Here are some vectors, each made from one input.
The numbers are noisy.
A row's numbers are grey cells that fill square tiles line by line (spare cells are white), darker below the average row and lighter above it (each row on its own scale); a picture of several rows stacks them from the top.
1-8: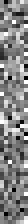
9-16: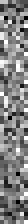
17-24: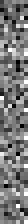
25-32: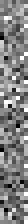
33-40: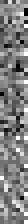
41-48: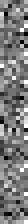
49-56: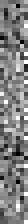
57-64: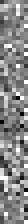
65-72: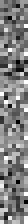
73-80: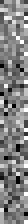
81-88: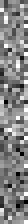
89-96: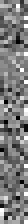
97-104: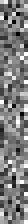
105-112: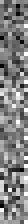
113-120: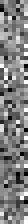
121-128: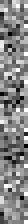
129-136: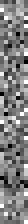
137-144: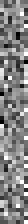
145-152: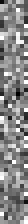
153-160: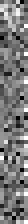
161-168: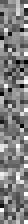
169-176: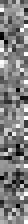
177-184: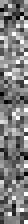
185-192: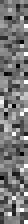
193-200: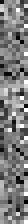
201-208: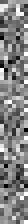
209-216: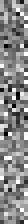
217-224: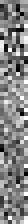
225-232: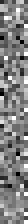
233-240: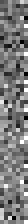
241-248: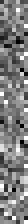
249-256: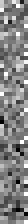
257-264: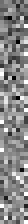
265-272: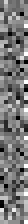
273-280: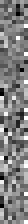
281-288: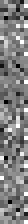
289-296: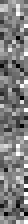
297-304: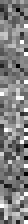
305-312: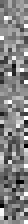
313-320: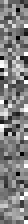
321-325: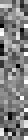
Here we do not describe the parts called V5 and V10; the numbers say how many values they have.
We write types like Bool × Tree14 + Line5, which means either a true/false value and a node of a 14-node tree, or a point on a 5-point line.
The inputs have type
(Bool × V5 + V10) × Label12 × Label12 + Unit.
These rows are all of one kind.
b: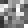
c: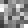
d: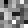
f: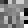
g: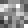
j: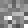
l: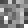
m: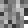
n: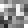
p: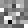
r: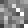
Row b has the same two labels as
l and r.
